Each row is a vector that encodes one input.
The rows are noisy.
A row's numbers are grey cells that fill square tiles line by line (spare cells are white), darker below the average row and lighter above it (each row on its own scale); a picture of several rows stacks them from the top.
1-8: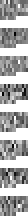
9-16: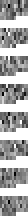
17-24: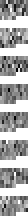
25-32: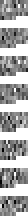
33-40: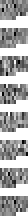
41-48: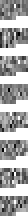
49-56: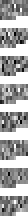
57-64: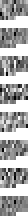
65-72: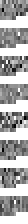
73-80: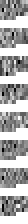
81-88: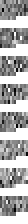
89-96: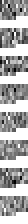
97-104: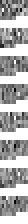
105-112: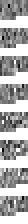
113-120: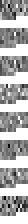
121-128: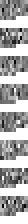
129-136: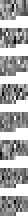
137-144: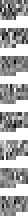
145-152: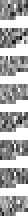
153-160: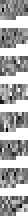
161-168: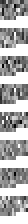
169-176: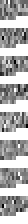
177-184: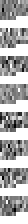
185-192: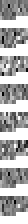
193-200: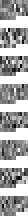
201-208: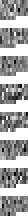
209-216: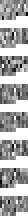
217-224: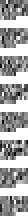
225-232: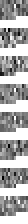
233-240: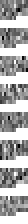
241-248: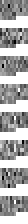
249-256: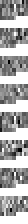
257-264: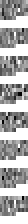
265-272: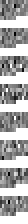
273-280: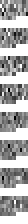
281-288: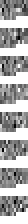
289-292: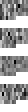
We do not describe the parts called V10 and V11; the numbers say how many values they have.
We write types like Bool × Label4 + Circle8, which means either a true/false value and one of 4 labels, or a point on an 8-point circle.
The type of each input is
Circle8 × (Circle8 + V11) + Line9 × V10.
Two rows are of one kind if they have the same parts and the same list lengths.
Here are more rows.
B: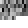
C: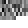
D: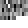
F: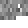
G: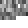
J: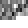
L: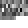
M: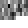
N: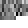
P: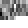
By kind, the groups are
B, C, D, N
F, G, P
J, L, M

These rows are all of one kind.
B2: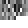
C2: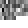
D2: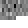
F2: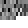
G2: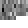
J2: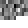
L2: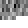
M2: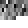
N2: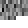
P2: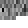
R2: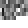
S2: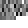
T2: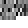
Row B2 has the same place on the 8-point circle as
F2, S2 and T2.
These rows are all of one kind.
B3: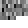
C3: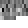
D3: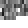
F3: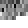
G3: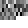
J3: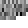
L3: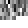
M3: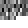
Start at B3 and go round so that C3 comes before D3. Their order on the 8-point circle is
B3, M3, G3, J3, F3, L3, C3, D3.
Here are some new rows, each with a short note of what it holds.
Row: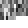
a point on a 9-point line and a value of V10
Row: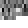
a point on an 8-point circle and a value of V11
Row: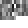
a point on a 9-point line and a value of V10
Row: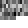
a point on each of two 8-point circles
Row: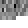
a point on an 8-point circle and a value of V11
